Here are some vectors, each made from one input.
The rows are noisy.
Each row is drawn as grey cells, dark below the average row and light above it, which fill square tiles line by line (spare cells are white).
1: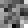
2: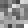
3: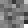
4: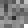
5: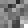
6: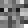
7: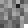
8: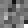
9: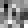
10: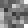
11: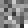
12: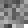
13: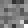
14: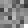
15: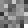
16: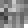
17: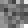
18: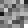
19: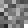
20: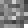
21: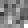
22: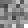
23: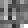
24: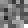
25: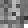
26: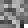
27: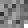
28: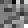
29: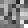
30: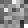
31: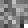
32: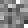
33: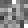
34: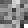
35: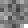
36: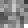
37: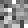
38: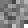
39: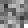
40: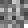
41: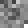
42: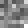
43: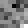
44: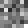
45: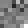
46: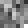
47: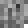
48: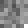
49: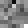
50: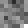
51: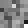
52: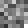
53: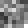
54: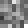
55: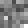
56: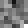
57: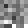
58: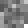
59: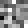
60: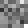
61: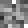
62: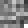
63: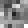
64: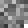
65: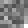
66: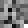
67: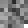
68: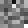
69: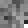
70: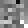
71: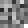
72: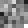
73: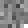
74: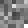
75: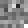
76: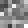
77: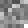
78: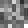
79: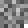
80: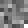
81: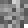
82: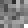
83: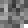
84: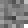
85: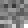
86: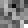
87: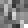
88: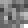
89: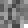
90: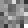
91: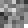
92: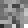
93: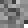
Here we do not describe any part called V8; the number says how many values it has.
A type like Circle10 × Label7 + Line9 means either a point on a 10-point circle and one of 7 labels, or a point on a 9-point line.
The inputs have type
Label5 + Tree9 × V8.
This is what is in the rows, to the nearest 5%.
About 35% of them hold one of 5 labels. The rest hold a node of a 9-node tree and a value of V8.
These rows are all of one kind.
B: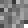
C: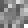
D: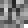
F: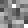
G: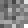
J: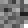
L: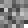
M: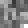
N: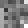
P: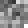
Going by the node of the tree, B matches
C, D, G and P.
